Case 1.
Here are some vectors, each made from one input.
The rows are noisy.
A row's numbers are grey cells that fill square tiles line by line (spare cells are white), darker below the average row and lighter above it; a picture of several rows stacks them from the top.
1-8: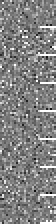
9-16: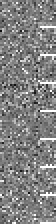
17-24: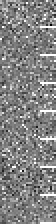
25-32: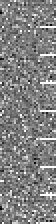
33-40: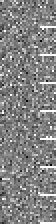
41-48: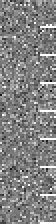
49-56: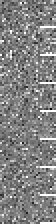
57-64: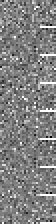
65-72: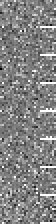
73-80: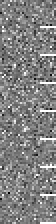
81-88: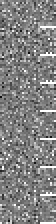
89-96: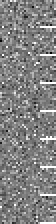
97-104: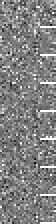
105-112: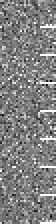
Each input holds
a true/false value, together with either a point on a 5-point line, or a node of an 11-node tree.
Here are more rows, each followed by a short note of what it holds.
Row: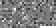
a node of an 11-node tree and a true/false value
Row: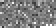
a point on a 5-point line and a true/false value
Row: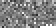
a point on a 5-point line and a true/false value
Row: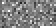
a point on a 5-point line and a true/false value
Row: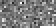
a node of an 11-node tree and a true/false value
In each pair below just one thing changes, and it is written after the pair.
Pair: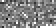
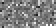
the place on the 5-point line
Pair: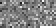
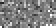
the true/false value
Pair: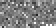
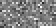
the true/false value
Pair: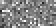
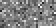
the place on the 5-point line
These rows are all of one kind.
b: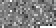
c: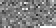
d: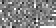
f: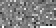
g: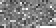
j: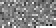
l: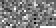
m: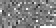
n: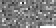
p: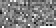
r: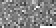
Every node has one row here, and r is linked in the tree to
j and l.
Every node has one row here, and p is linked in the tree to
f.
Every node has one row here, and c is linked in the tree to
m.
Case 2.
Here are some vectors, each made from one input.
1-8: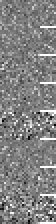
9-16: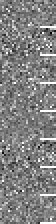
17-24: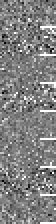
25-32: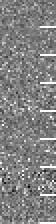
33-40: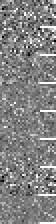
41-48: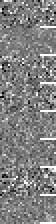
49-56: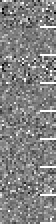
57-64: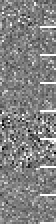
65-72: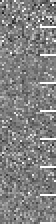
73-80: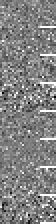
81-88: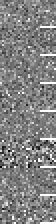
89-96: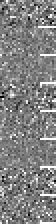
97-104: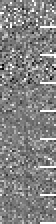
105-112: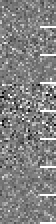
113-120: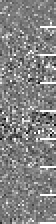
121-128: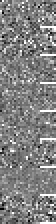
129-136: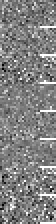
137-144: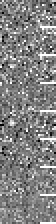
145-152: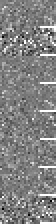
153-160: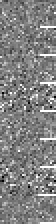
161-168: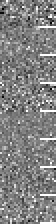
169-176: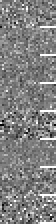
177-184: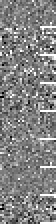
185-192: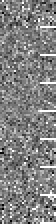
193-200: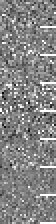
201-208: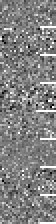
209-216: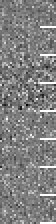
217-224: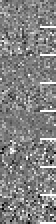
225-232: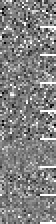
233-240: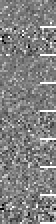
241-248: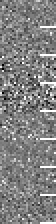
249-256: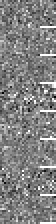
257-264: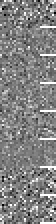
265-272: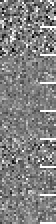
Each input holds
either a point on each of two 19-point circles, or a node of an 11-node tree.
